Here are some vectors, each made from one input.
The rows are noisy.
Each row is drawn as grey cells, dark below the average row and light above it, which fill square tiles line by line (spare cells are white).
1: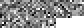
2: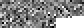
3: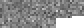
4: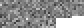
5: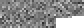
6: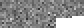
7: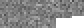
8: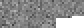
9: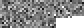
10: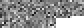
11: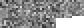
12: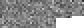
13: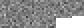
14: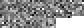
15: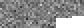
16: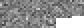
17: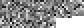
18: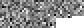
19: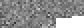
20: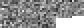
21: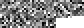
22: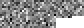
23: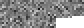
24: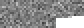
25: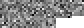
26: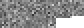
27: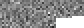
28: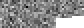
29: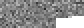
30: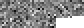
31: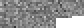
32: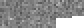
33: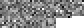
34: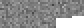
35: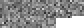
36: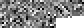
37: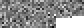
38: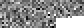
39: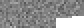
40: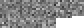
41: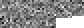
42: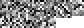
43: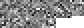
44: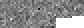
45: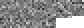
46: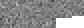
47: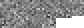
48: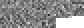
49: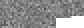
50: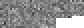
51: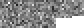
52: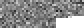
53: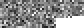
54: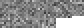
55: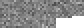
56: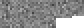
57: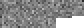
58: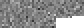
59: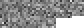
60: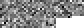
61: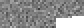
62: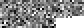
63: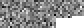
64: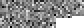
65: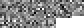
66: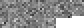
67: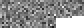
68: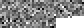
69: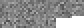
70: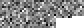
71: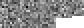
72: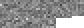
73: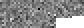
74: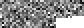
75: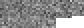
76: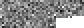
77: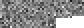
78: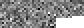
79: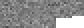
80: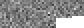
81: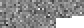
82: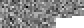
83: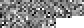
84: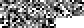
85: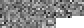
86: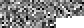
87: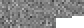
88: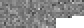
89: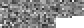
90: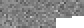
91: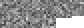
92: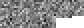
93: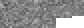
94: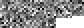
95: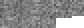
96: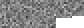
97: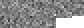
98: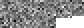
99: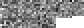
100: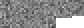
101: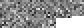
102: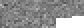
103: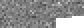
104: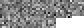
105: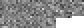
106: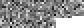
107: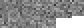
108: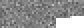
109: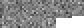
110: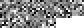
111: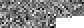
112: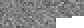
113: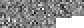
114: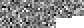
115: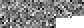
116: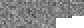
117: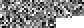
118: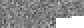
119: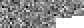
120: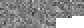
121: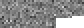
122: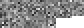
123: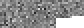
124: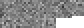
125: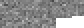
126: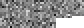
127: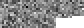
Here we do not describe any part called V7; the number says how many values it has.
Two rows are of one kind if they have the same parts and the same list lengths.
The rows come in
3 kinds.
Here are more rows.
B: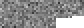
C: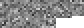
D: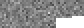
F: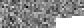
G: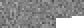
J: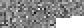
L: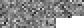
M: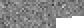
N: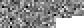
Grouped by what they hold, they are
B, J
C, D, G, L, M
F, N

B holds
a value of V7.
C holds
four true/false values and a value of V7.
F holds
a point on a 9-point line.
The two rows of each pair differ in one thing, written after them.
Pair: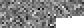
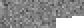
the value of V7
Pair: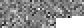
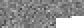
the value of V7
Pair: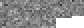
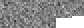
one of the four true/false values
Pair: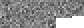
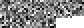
one of the four true/false values
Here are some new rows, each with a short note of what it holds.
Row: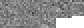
four true/false values and a value of V7
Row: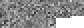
four true/false values and a value of V7
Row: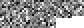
a point on a 9-point line
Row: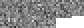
a value of V7
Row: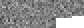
four true/false values and a value of V7
